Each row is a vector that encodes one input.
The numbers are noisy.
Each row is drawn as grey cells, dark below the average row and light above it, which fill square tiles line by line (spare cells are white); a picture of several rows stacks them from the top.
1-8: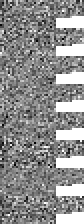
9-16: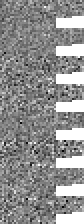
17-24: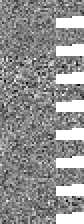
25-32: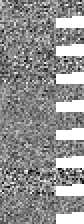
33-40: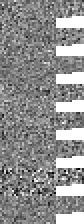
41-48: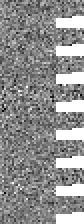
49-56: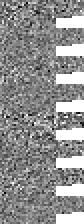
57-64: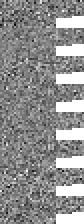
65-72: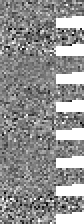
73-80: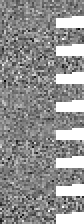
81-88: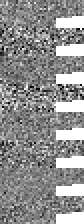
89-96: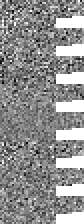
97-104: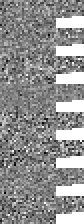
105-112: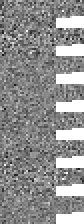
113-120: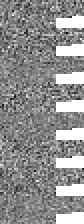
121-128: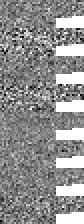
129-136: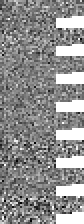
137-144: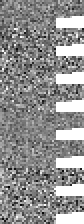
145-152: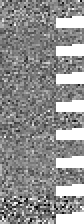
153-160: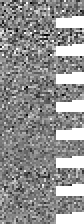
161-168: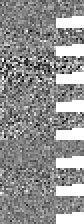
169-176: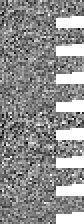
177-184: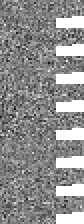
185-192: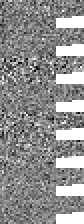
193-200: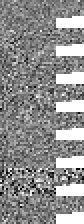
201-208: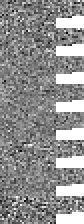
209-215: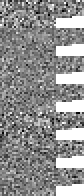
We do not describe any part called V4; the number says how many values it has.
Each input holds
one of 9 labels and a node of a 7-node tree, together with either a node of each of two 8-node trees, or a value of V4.
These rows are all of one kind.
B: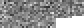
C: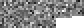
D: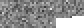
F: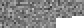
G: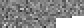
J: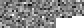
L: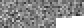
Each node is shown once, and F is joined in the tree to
B and J.
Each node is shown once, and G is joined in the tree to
C.
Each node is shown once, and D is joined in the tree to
J and L.
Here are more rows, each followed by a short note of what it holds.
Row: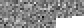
one of 9 labels, a node of a 7-node tree and a node of each of two 8-node trees
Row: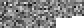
one of 9 labels, a node of a 7-node tree and a value of V4
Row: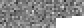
one of 9 labels, a node of a 7-node tree and a value of V4
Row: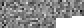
one of 9 labels, a node of a 7-node tree and a node of each of two 8-node trees
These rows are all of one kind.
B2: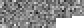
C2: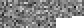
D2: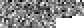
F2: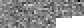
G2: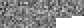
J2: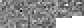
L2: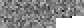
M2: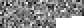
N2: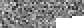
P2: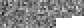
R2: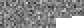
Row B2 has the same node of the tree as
L2 and P2.
